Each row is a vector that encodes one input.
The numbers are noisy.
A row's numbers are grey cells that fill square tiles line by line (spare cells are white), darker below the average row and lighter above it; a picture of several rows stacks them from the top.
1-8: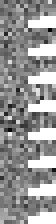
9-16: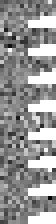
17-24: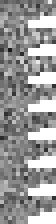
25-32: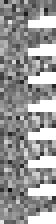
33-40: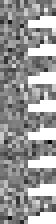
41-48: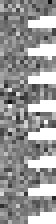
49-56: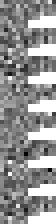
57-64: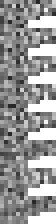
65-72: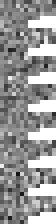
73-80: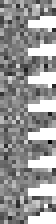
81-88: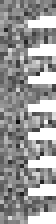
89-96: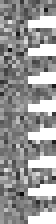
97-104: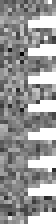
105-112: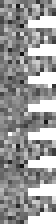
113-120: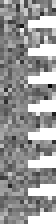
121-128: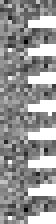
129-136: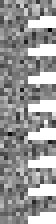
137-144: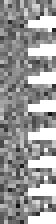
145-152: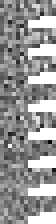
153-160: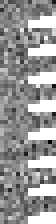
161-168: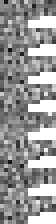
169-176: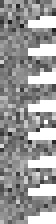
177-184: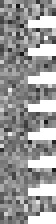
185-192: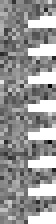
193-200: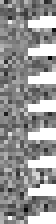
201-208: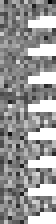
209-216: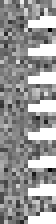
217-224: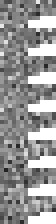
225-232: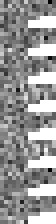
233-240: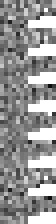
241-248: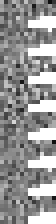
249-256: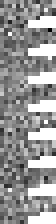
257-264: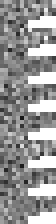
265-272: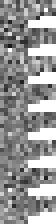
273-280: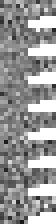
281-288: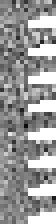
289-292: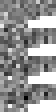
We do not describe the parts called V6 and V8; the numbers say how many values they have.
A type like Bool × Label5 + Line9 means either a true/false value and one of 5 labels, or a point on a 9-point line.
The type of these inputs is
Label11 × V6 + (Label12 + Line4) × V8.
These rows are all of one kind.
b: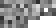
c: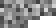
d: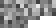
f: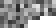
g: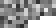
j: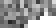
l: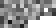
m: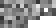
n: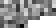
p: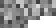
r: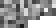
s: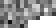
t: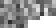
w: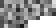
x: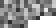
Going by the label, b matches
c, d, m and p.
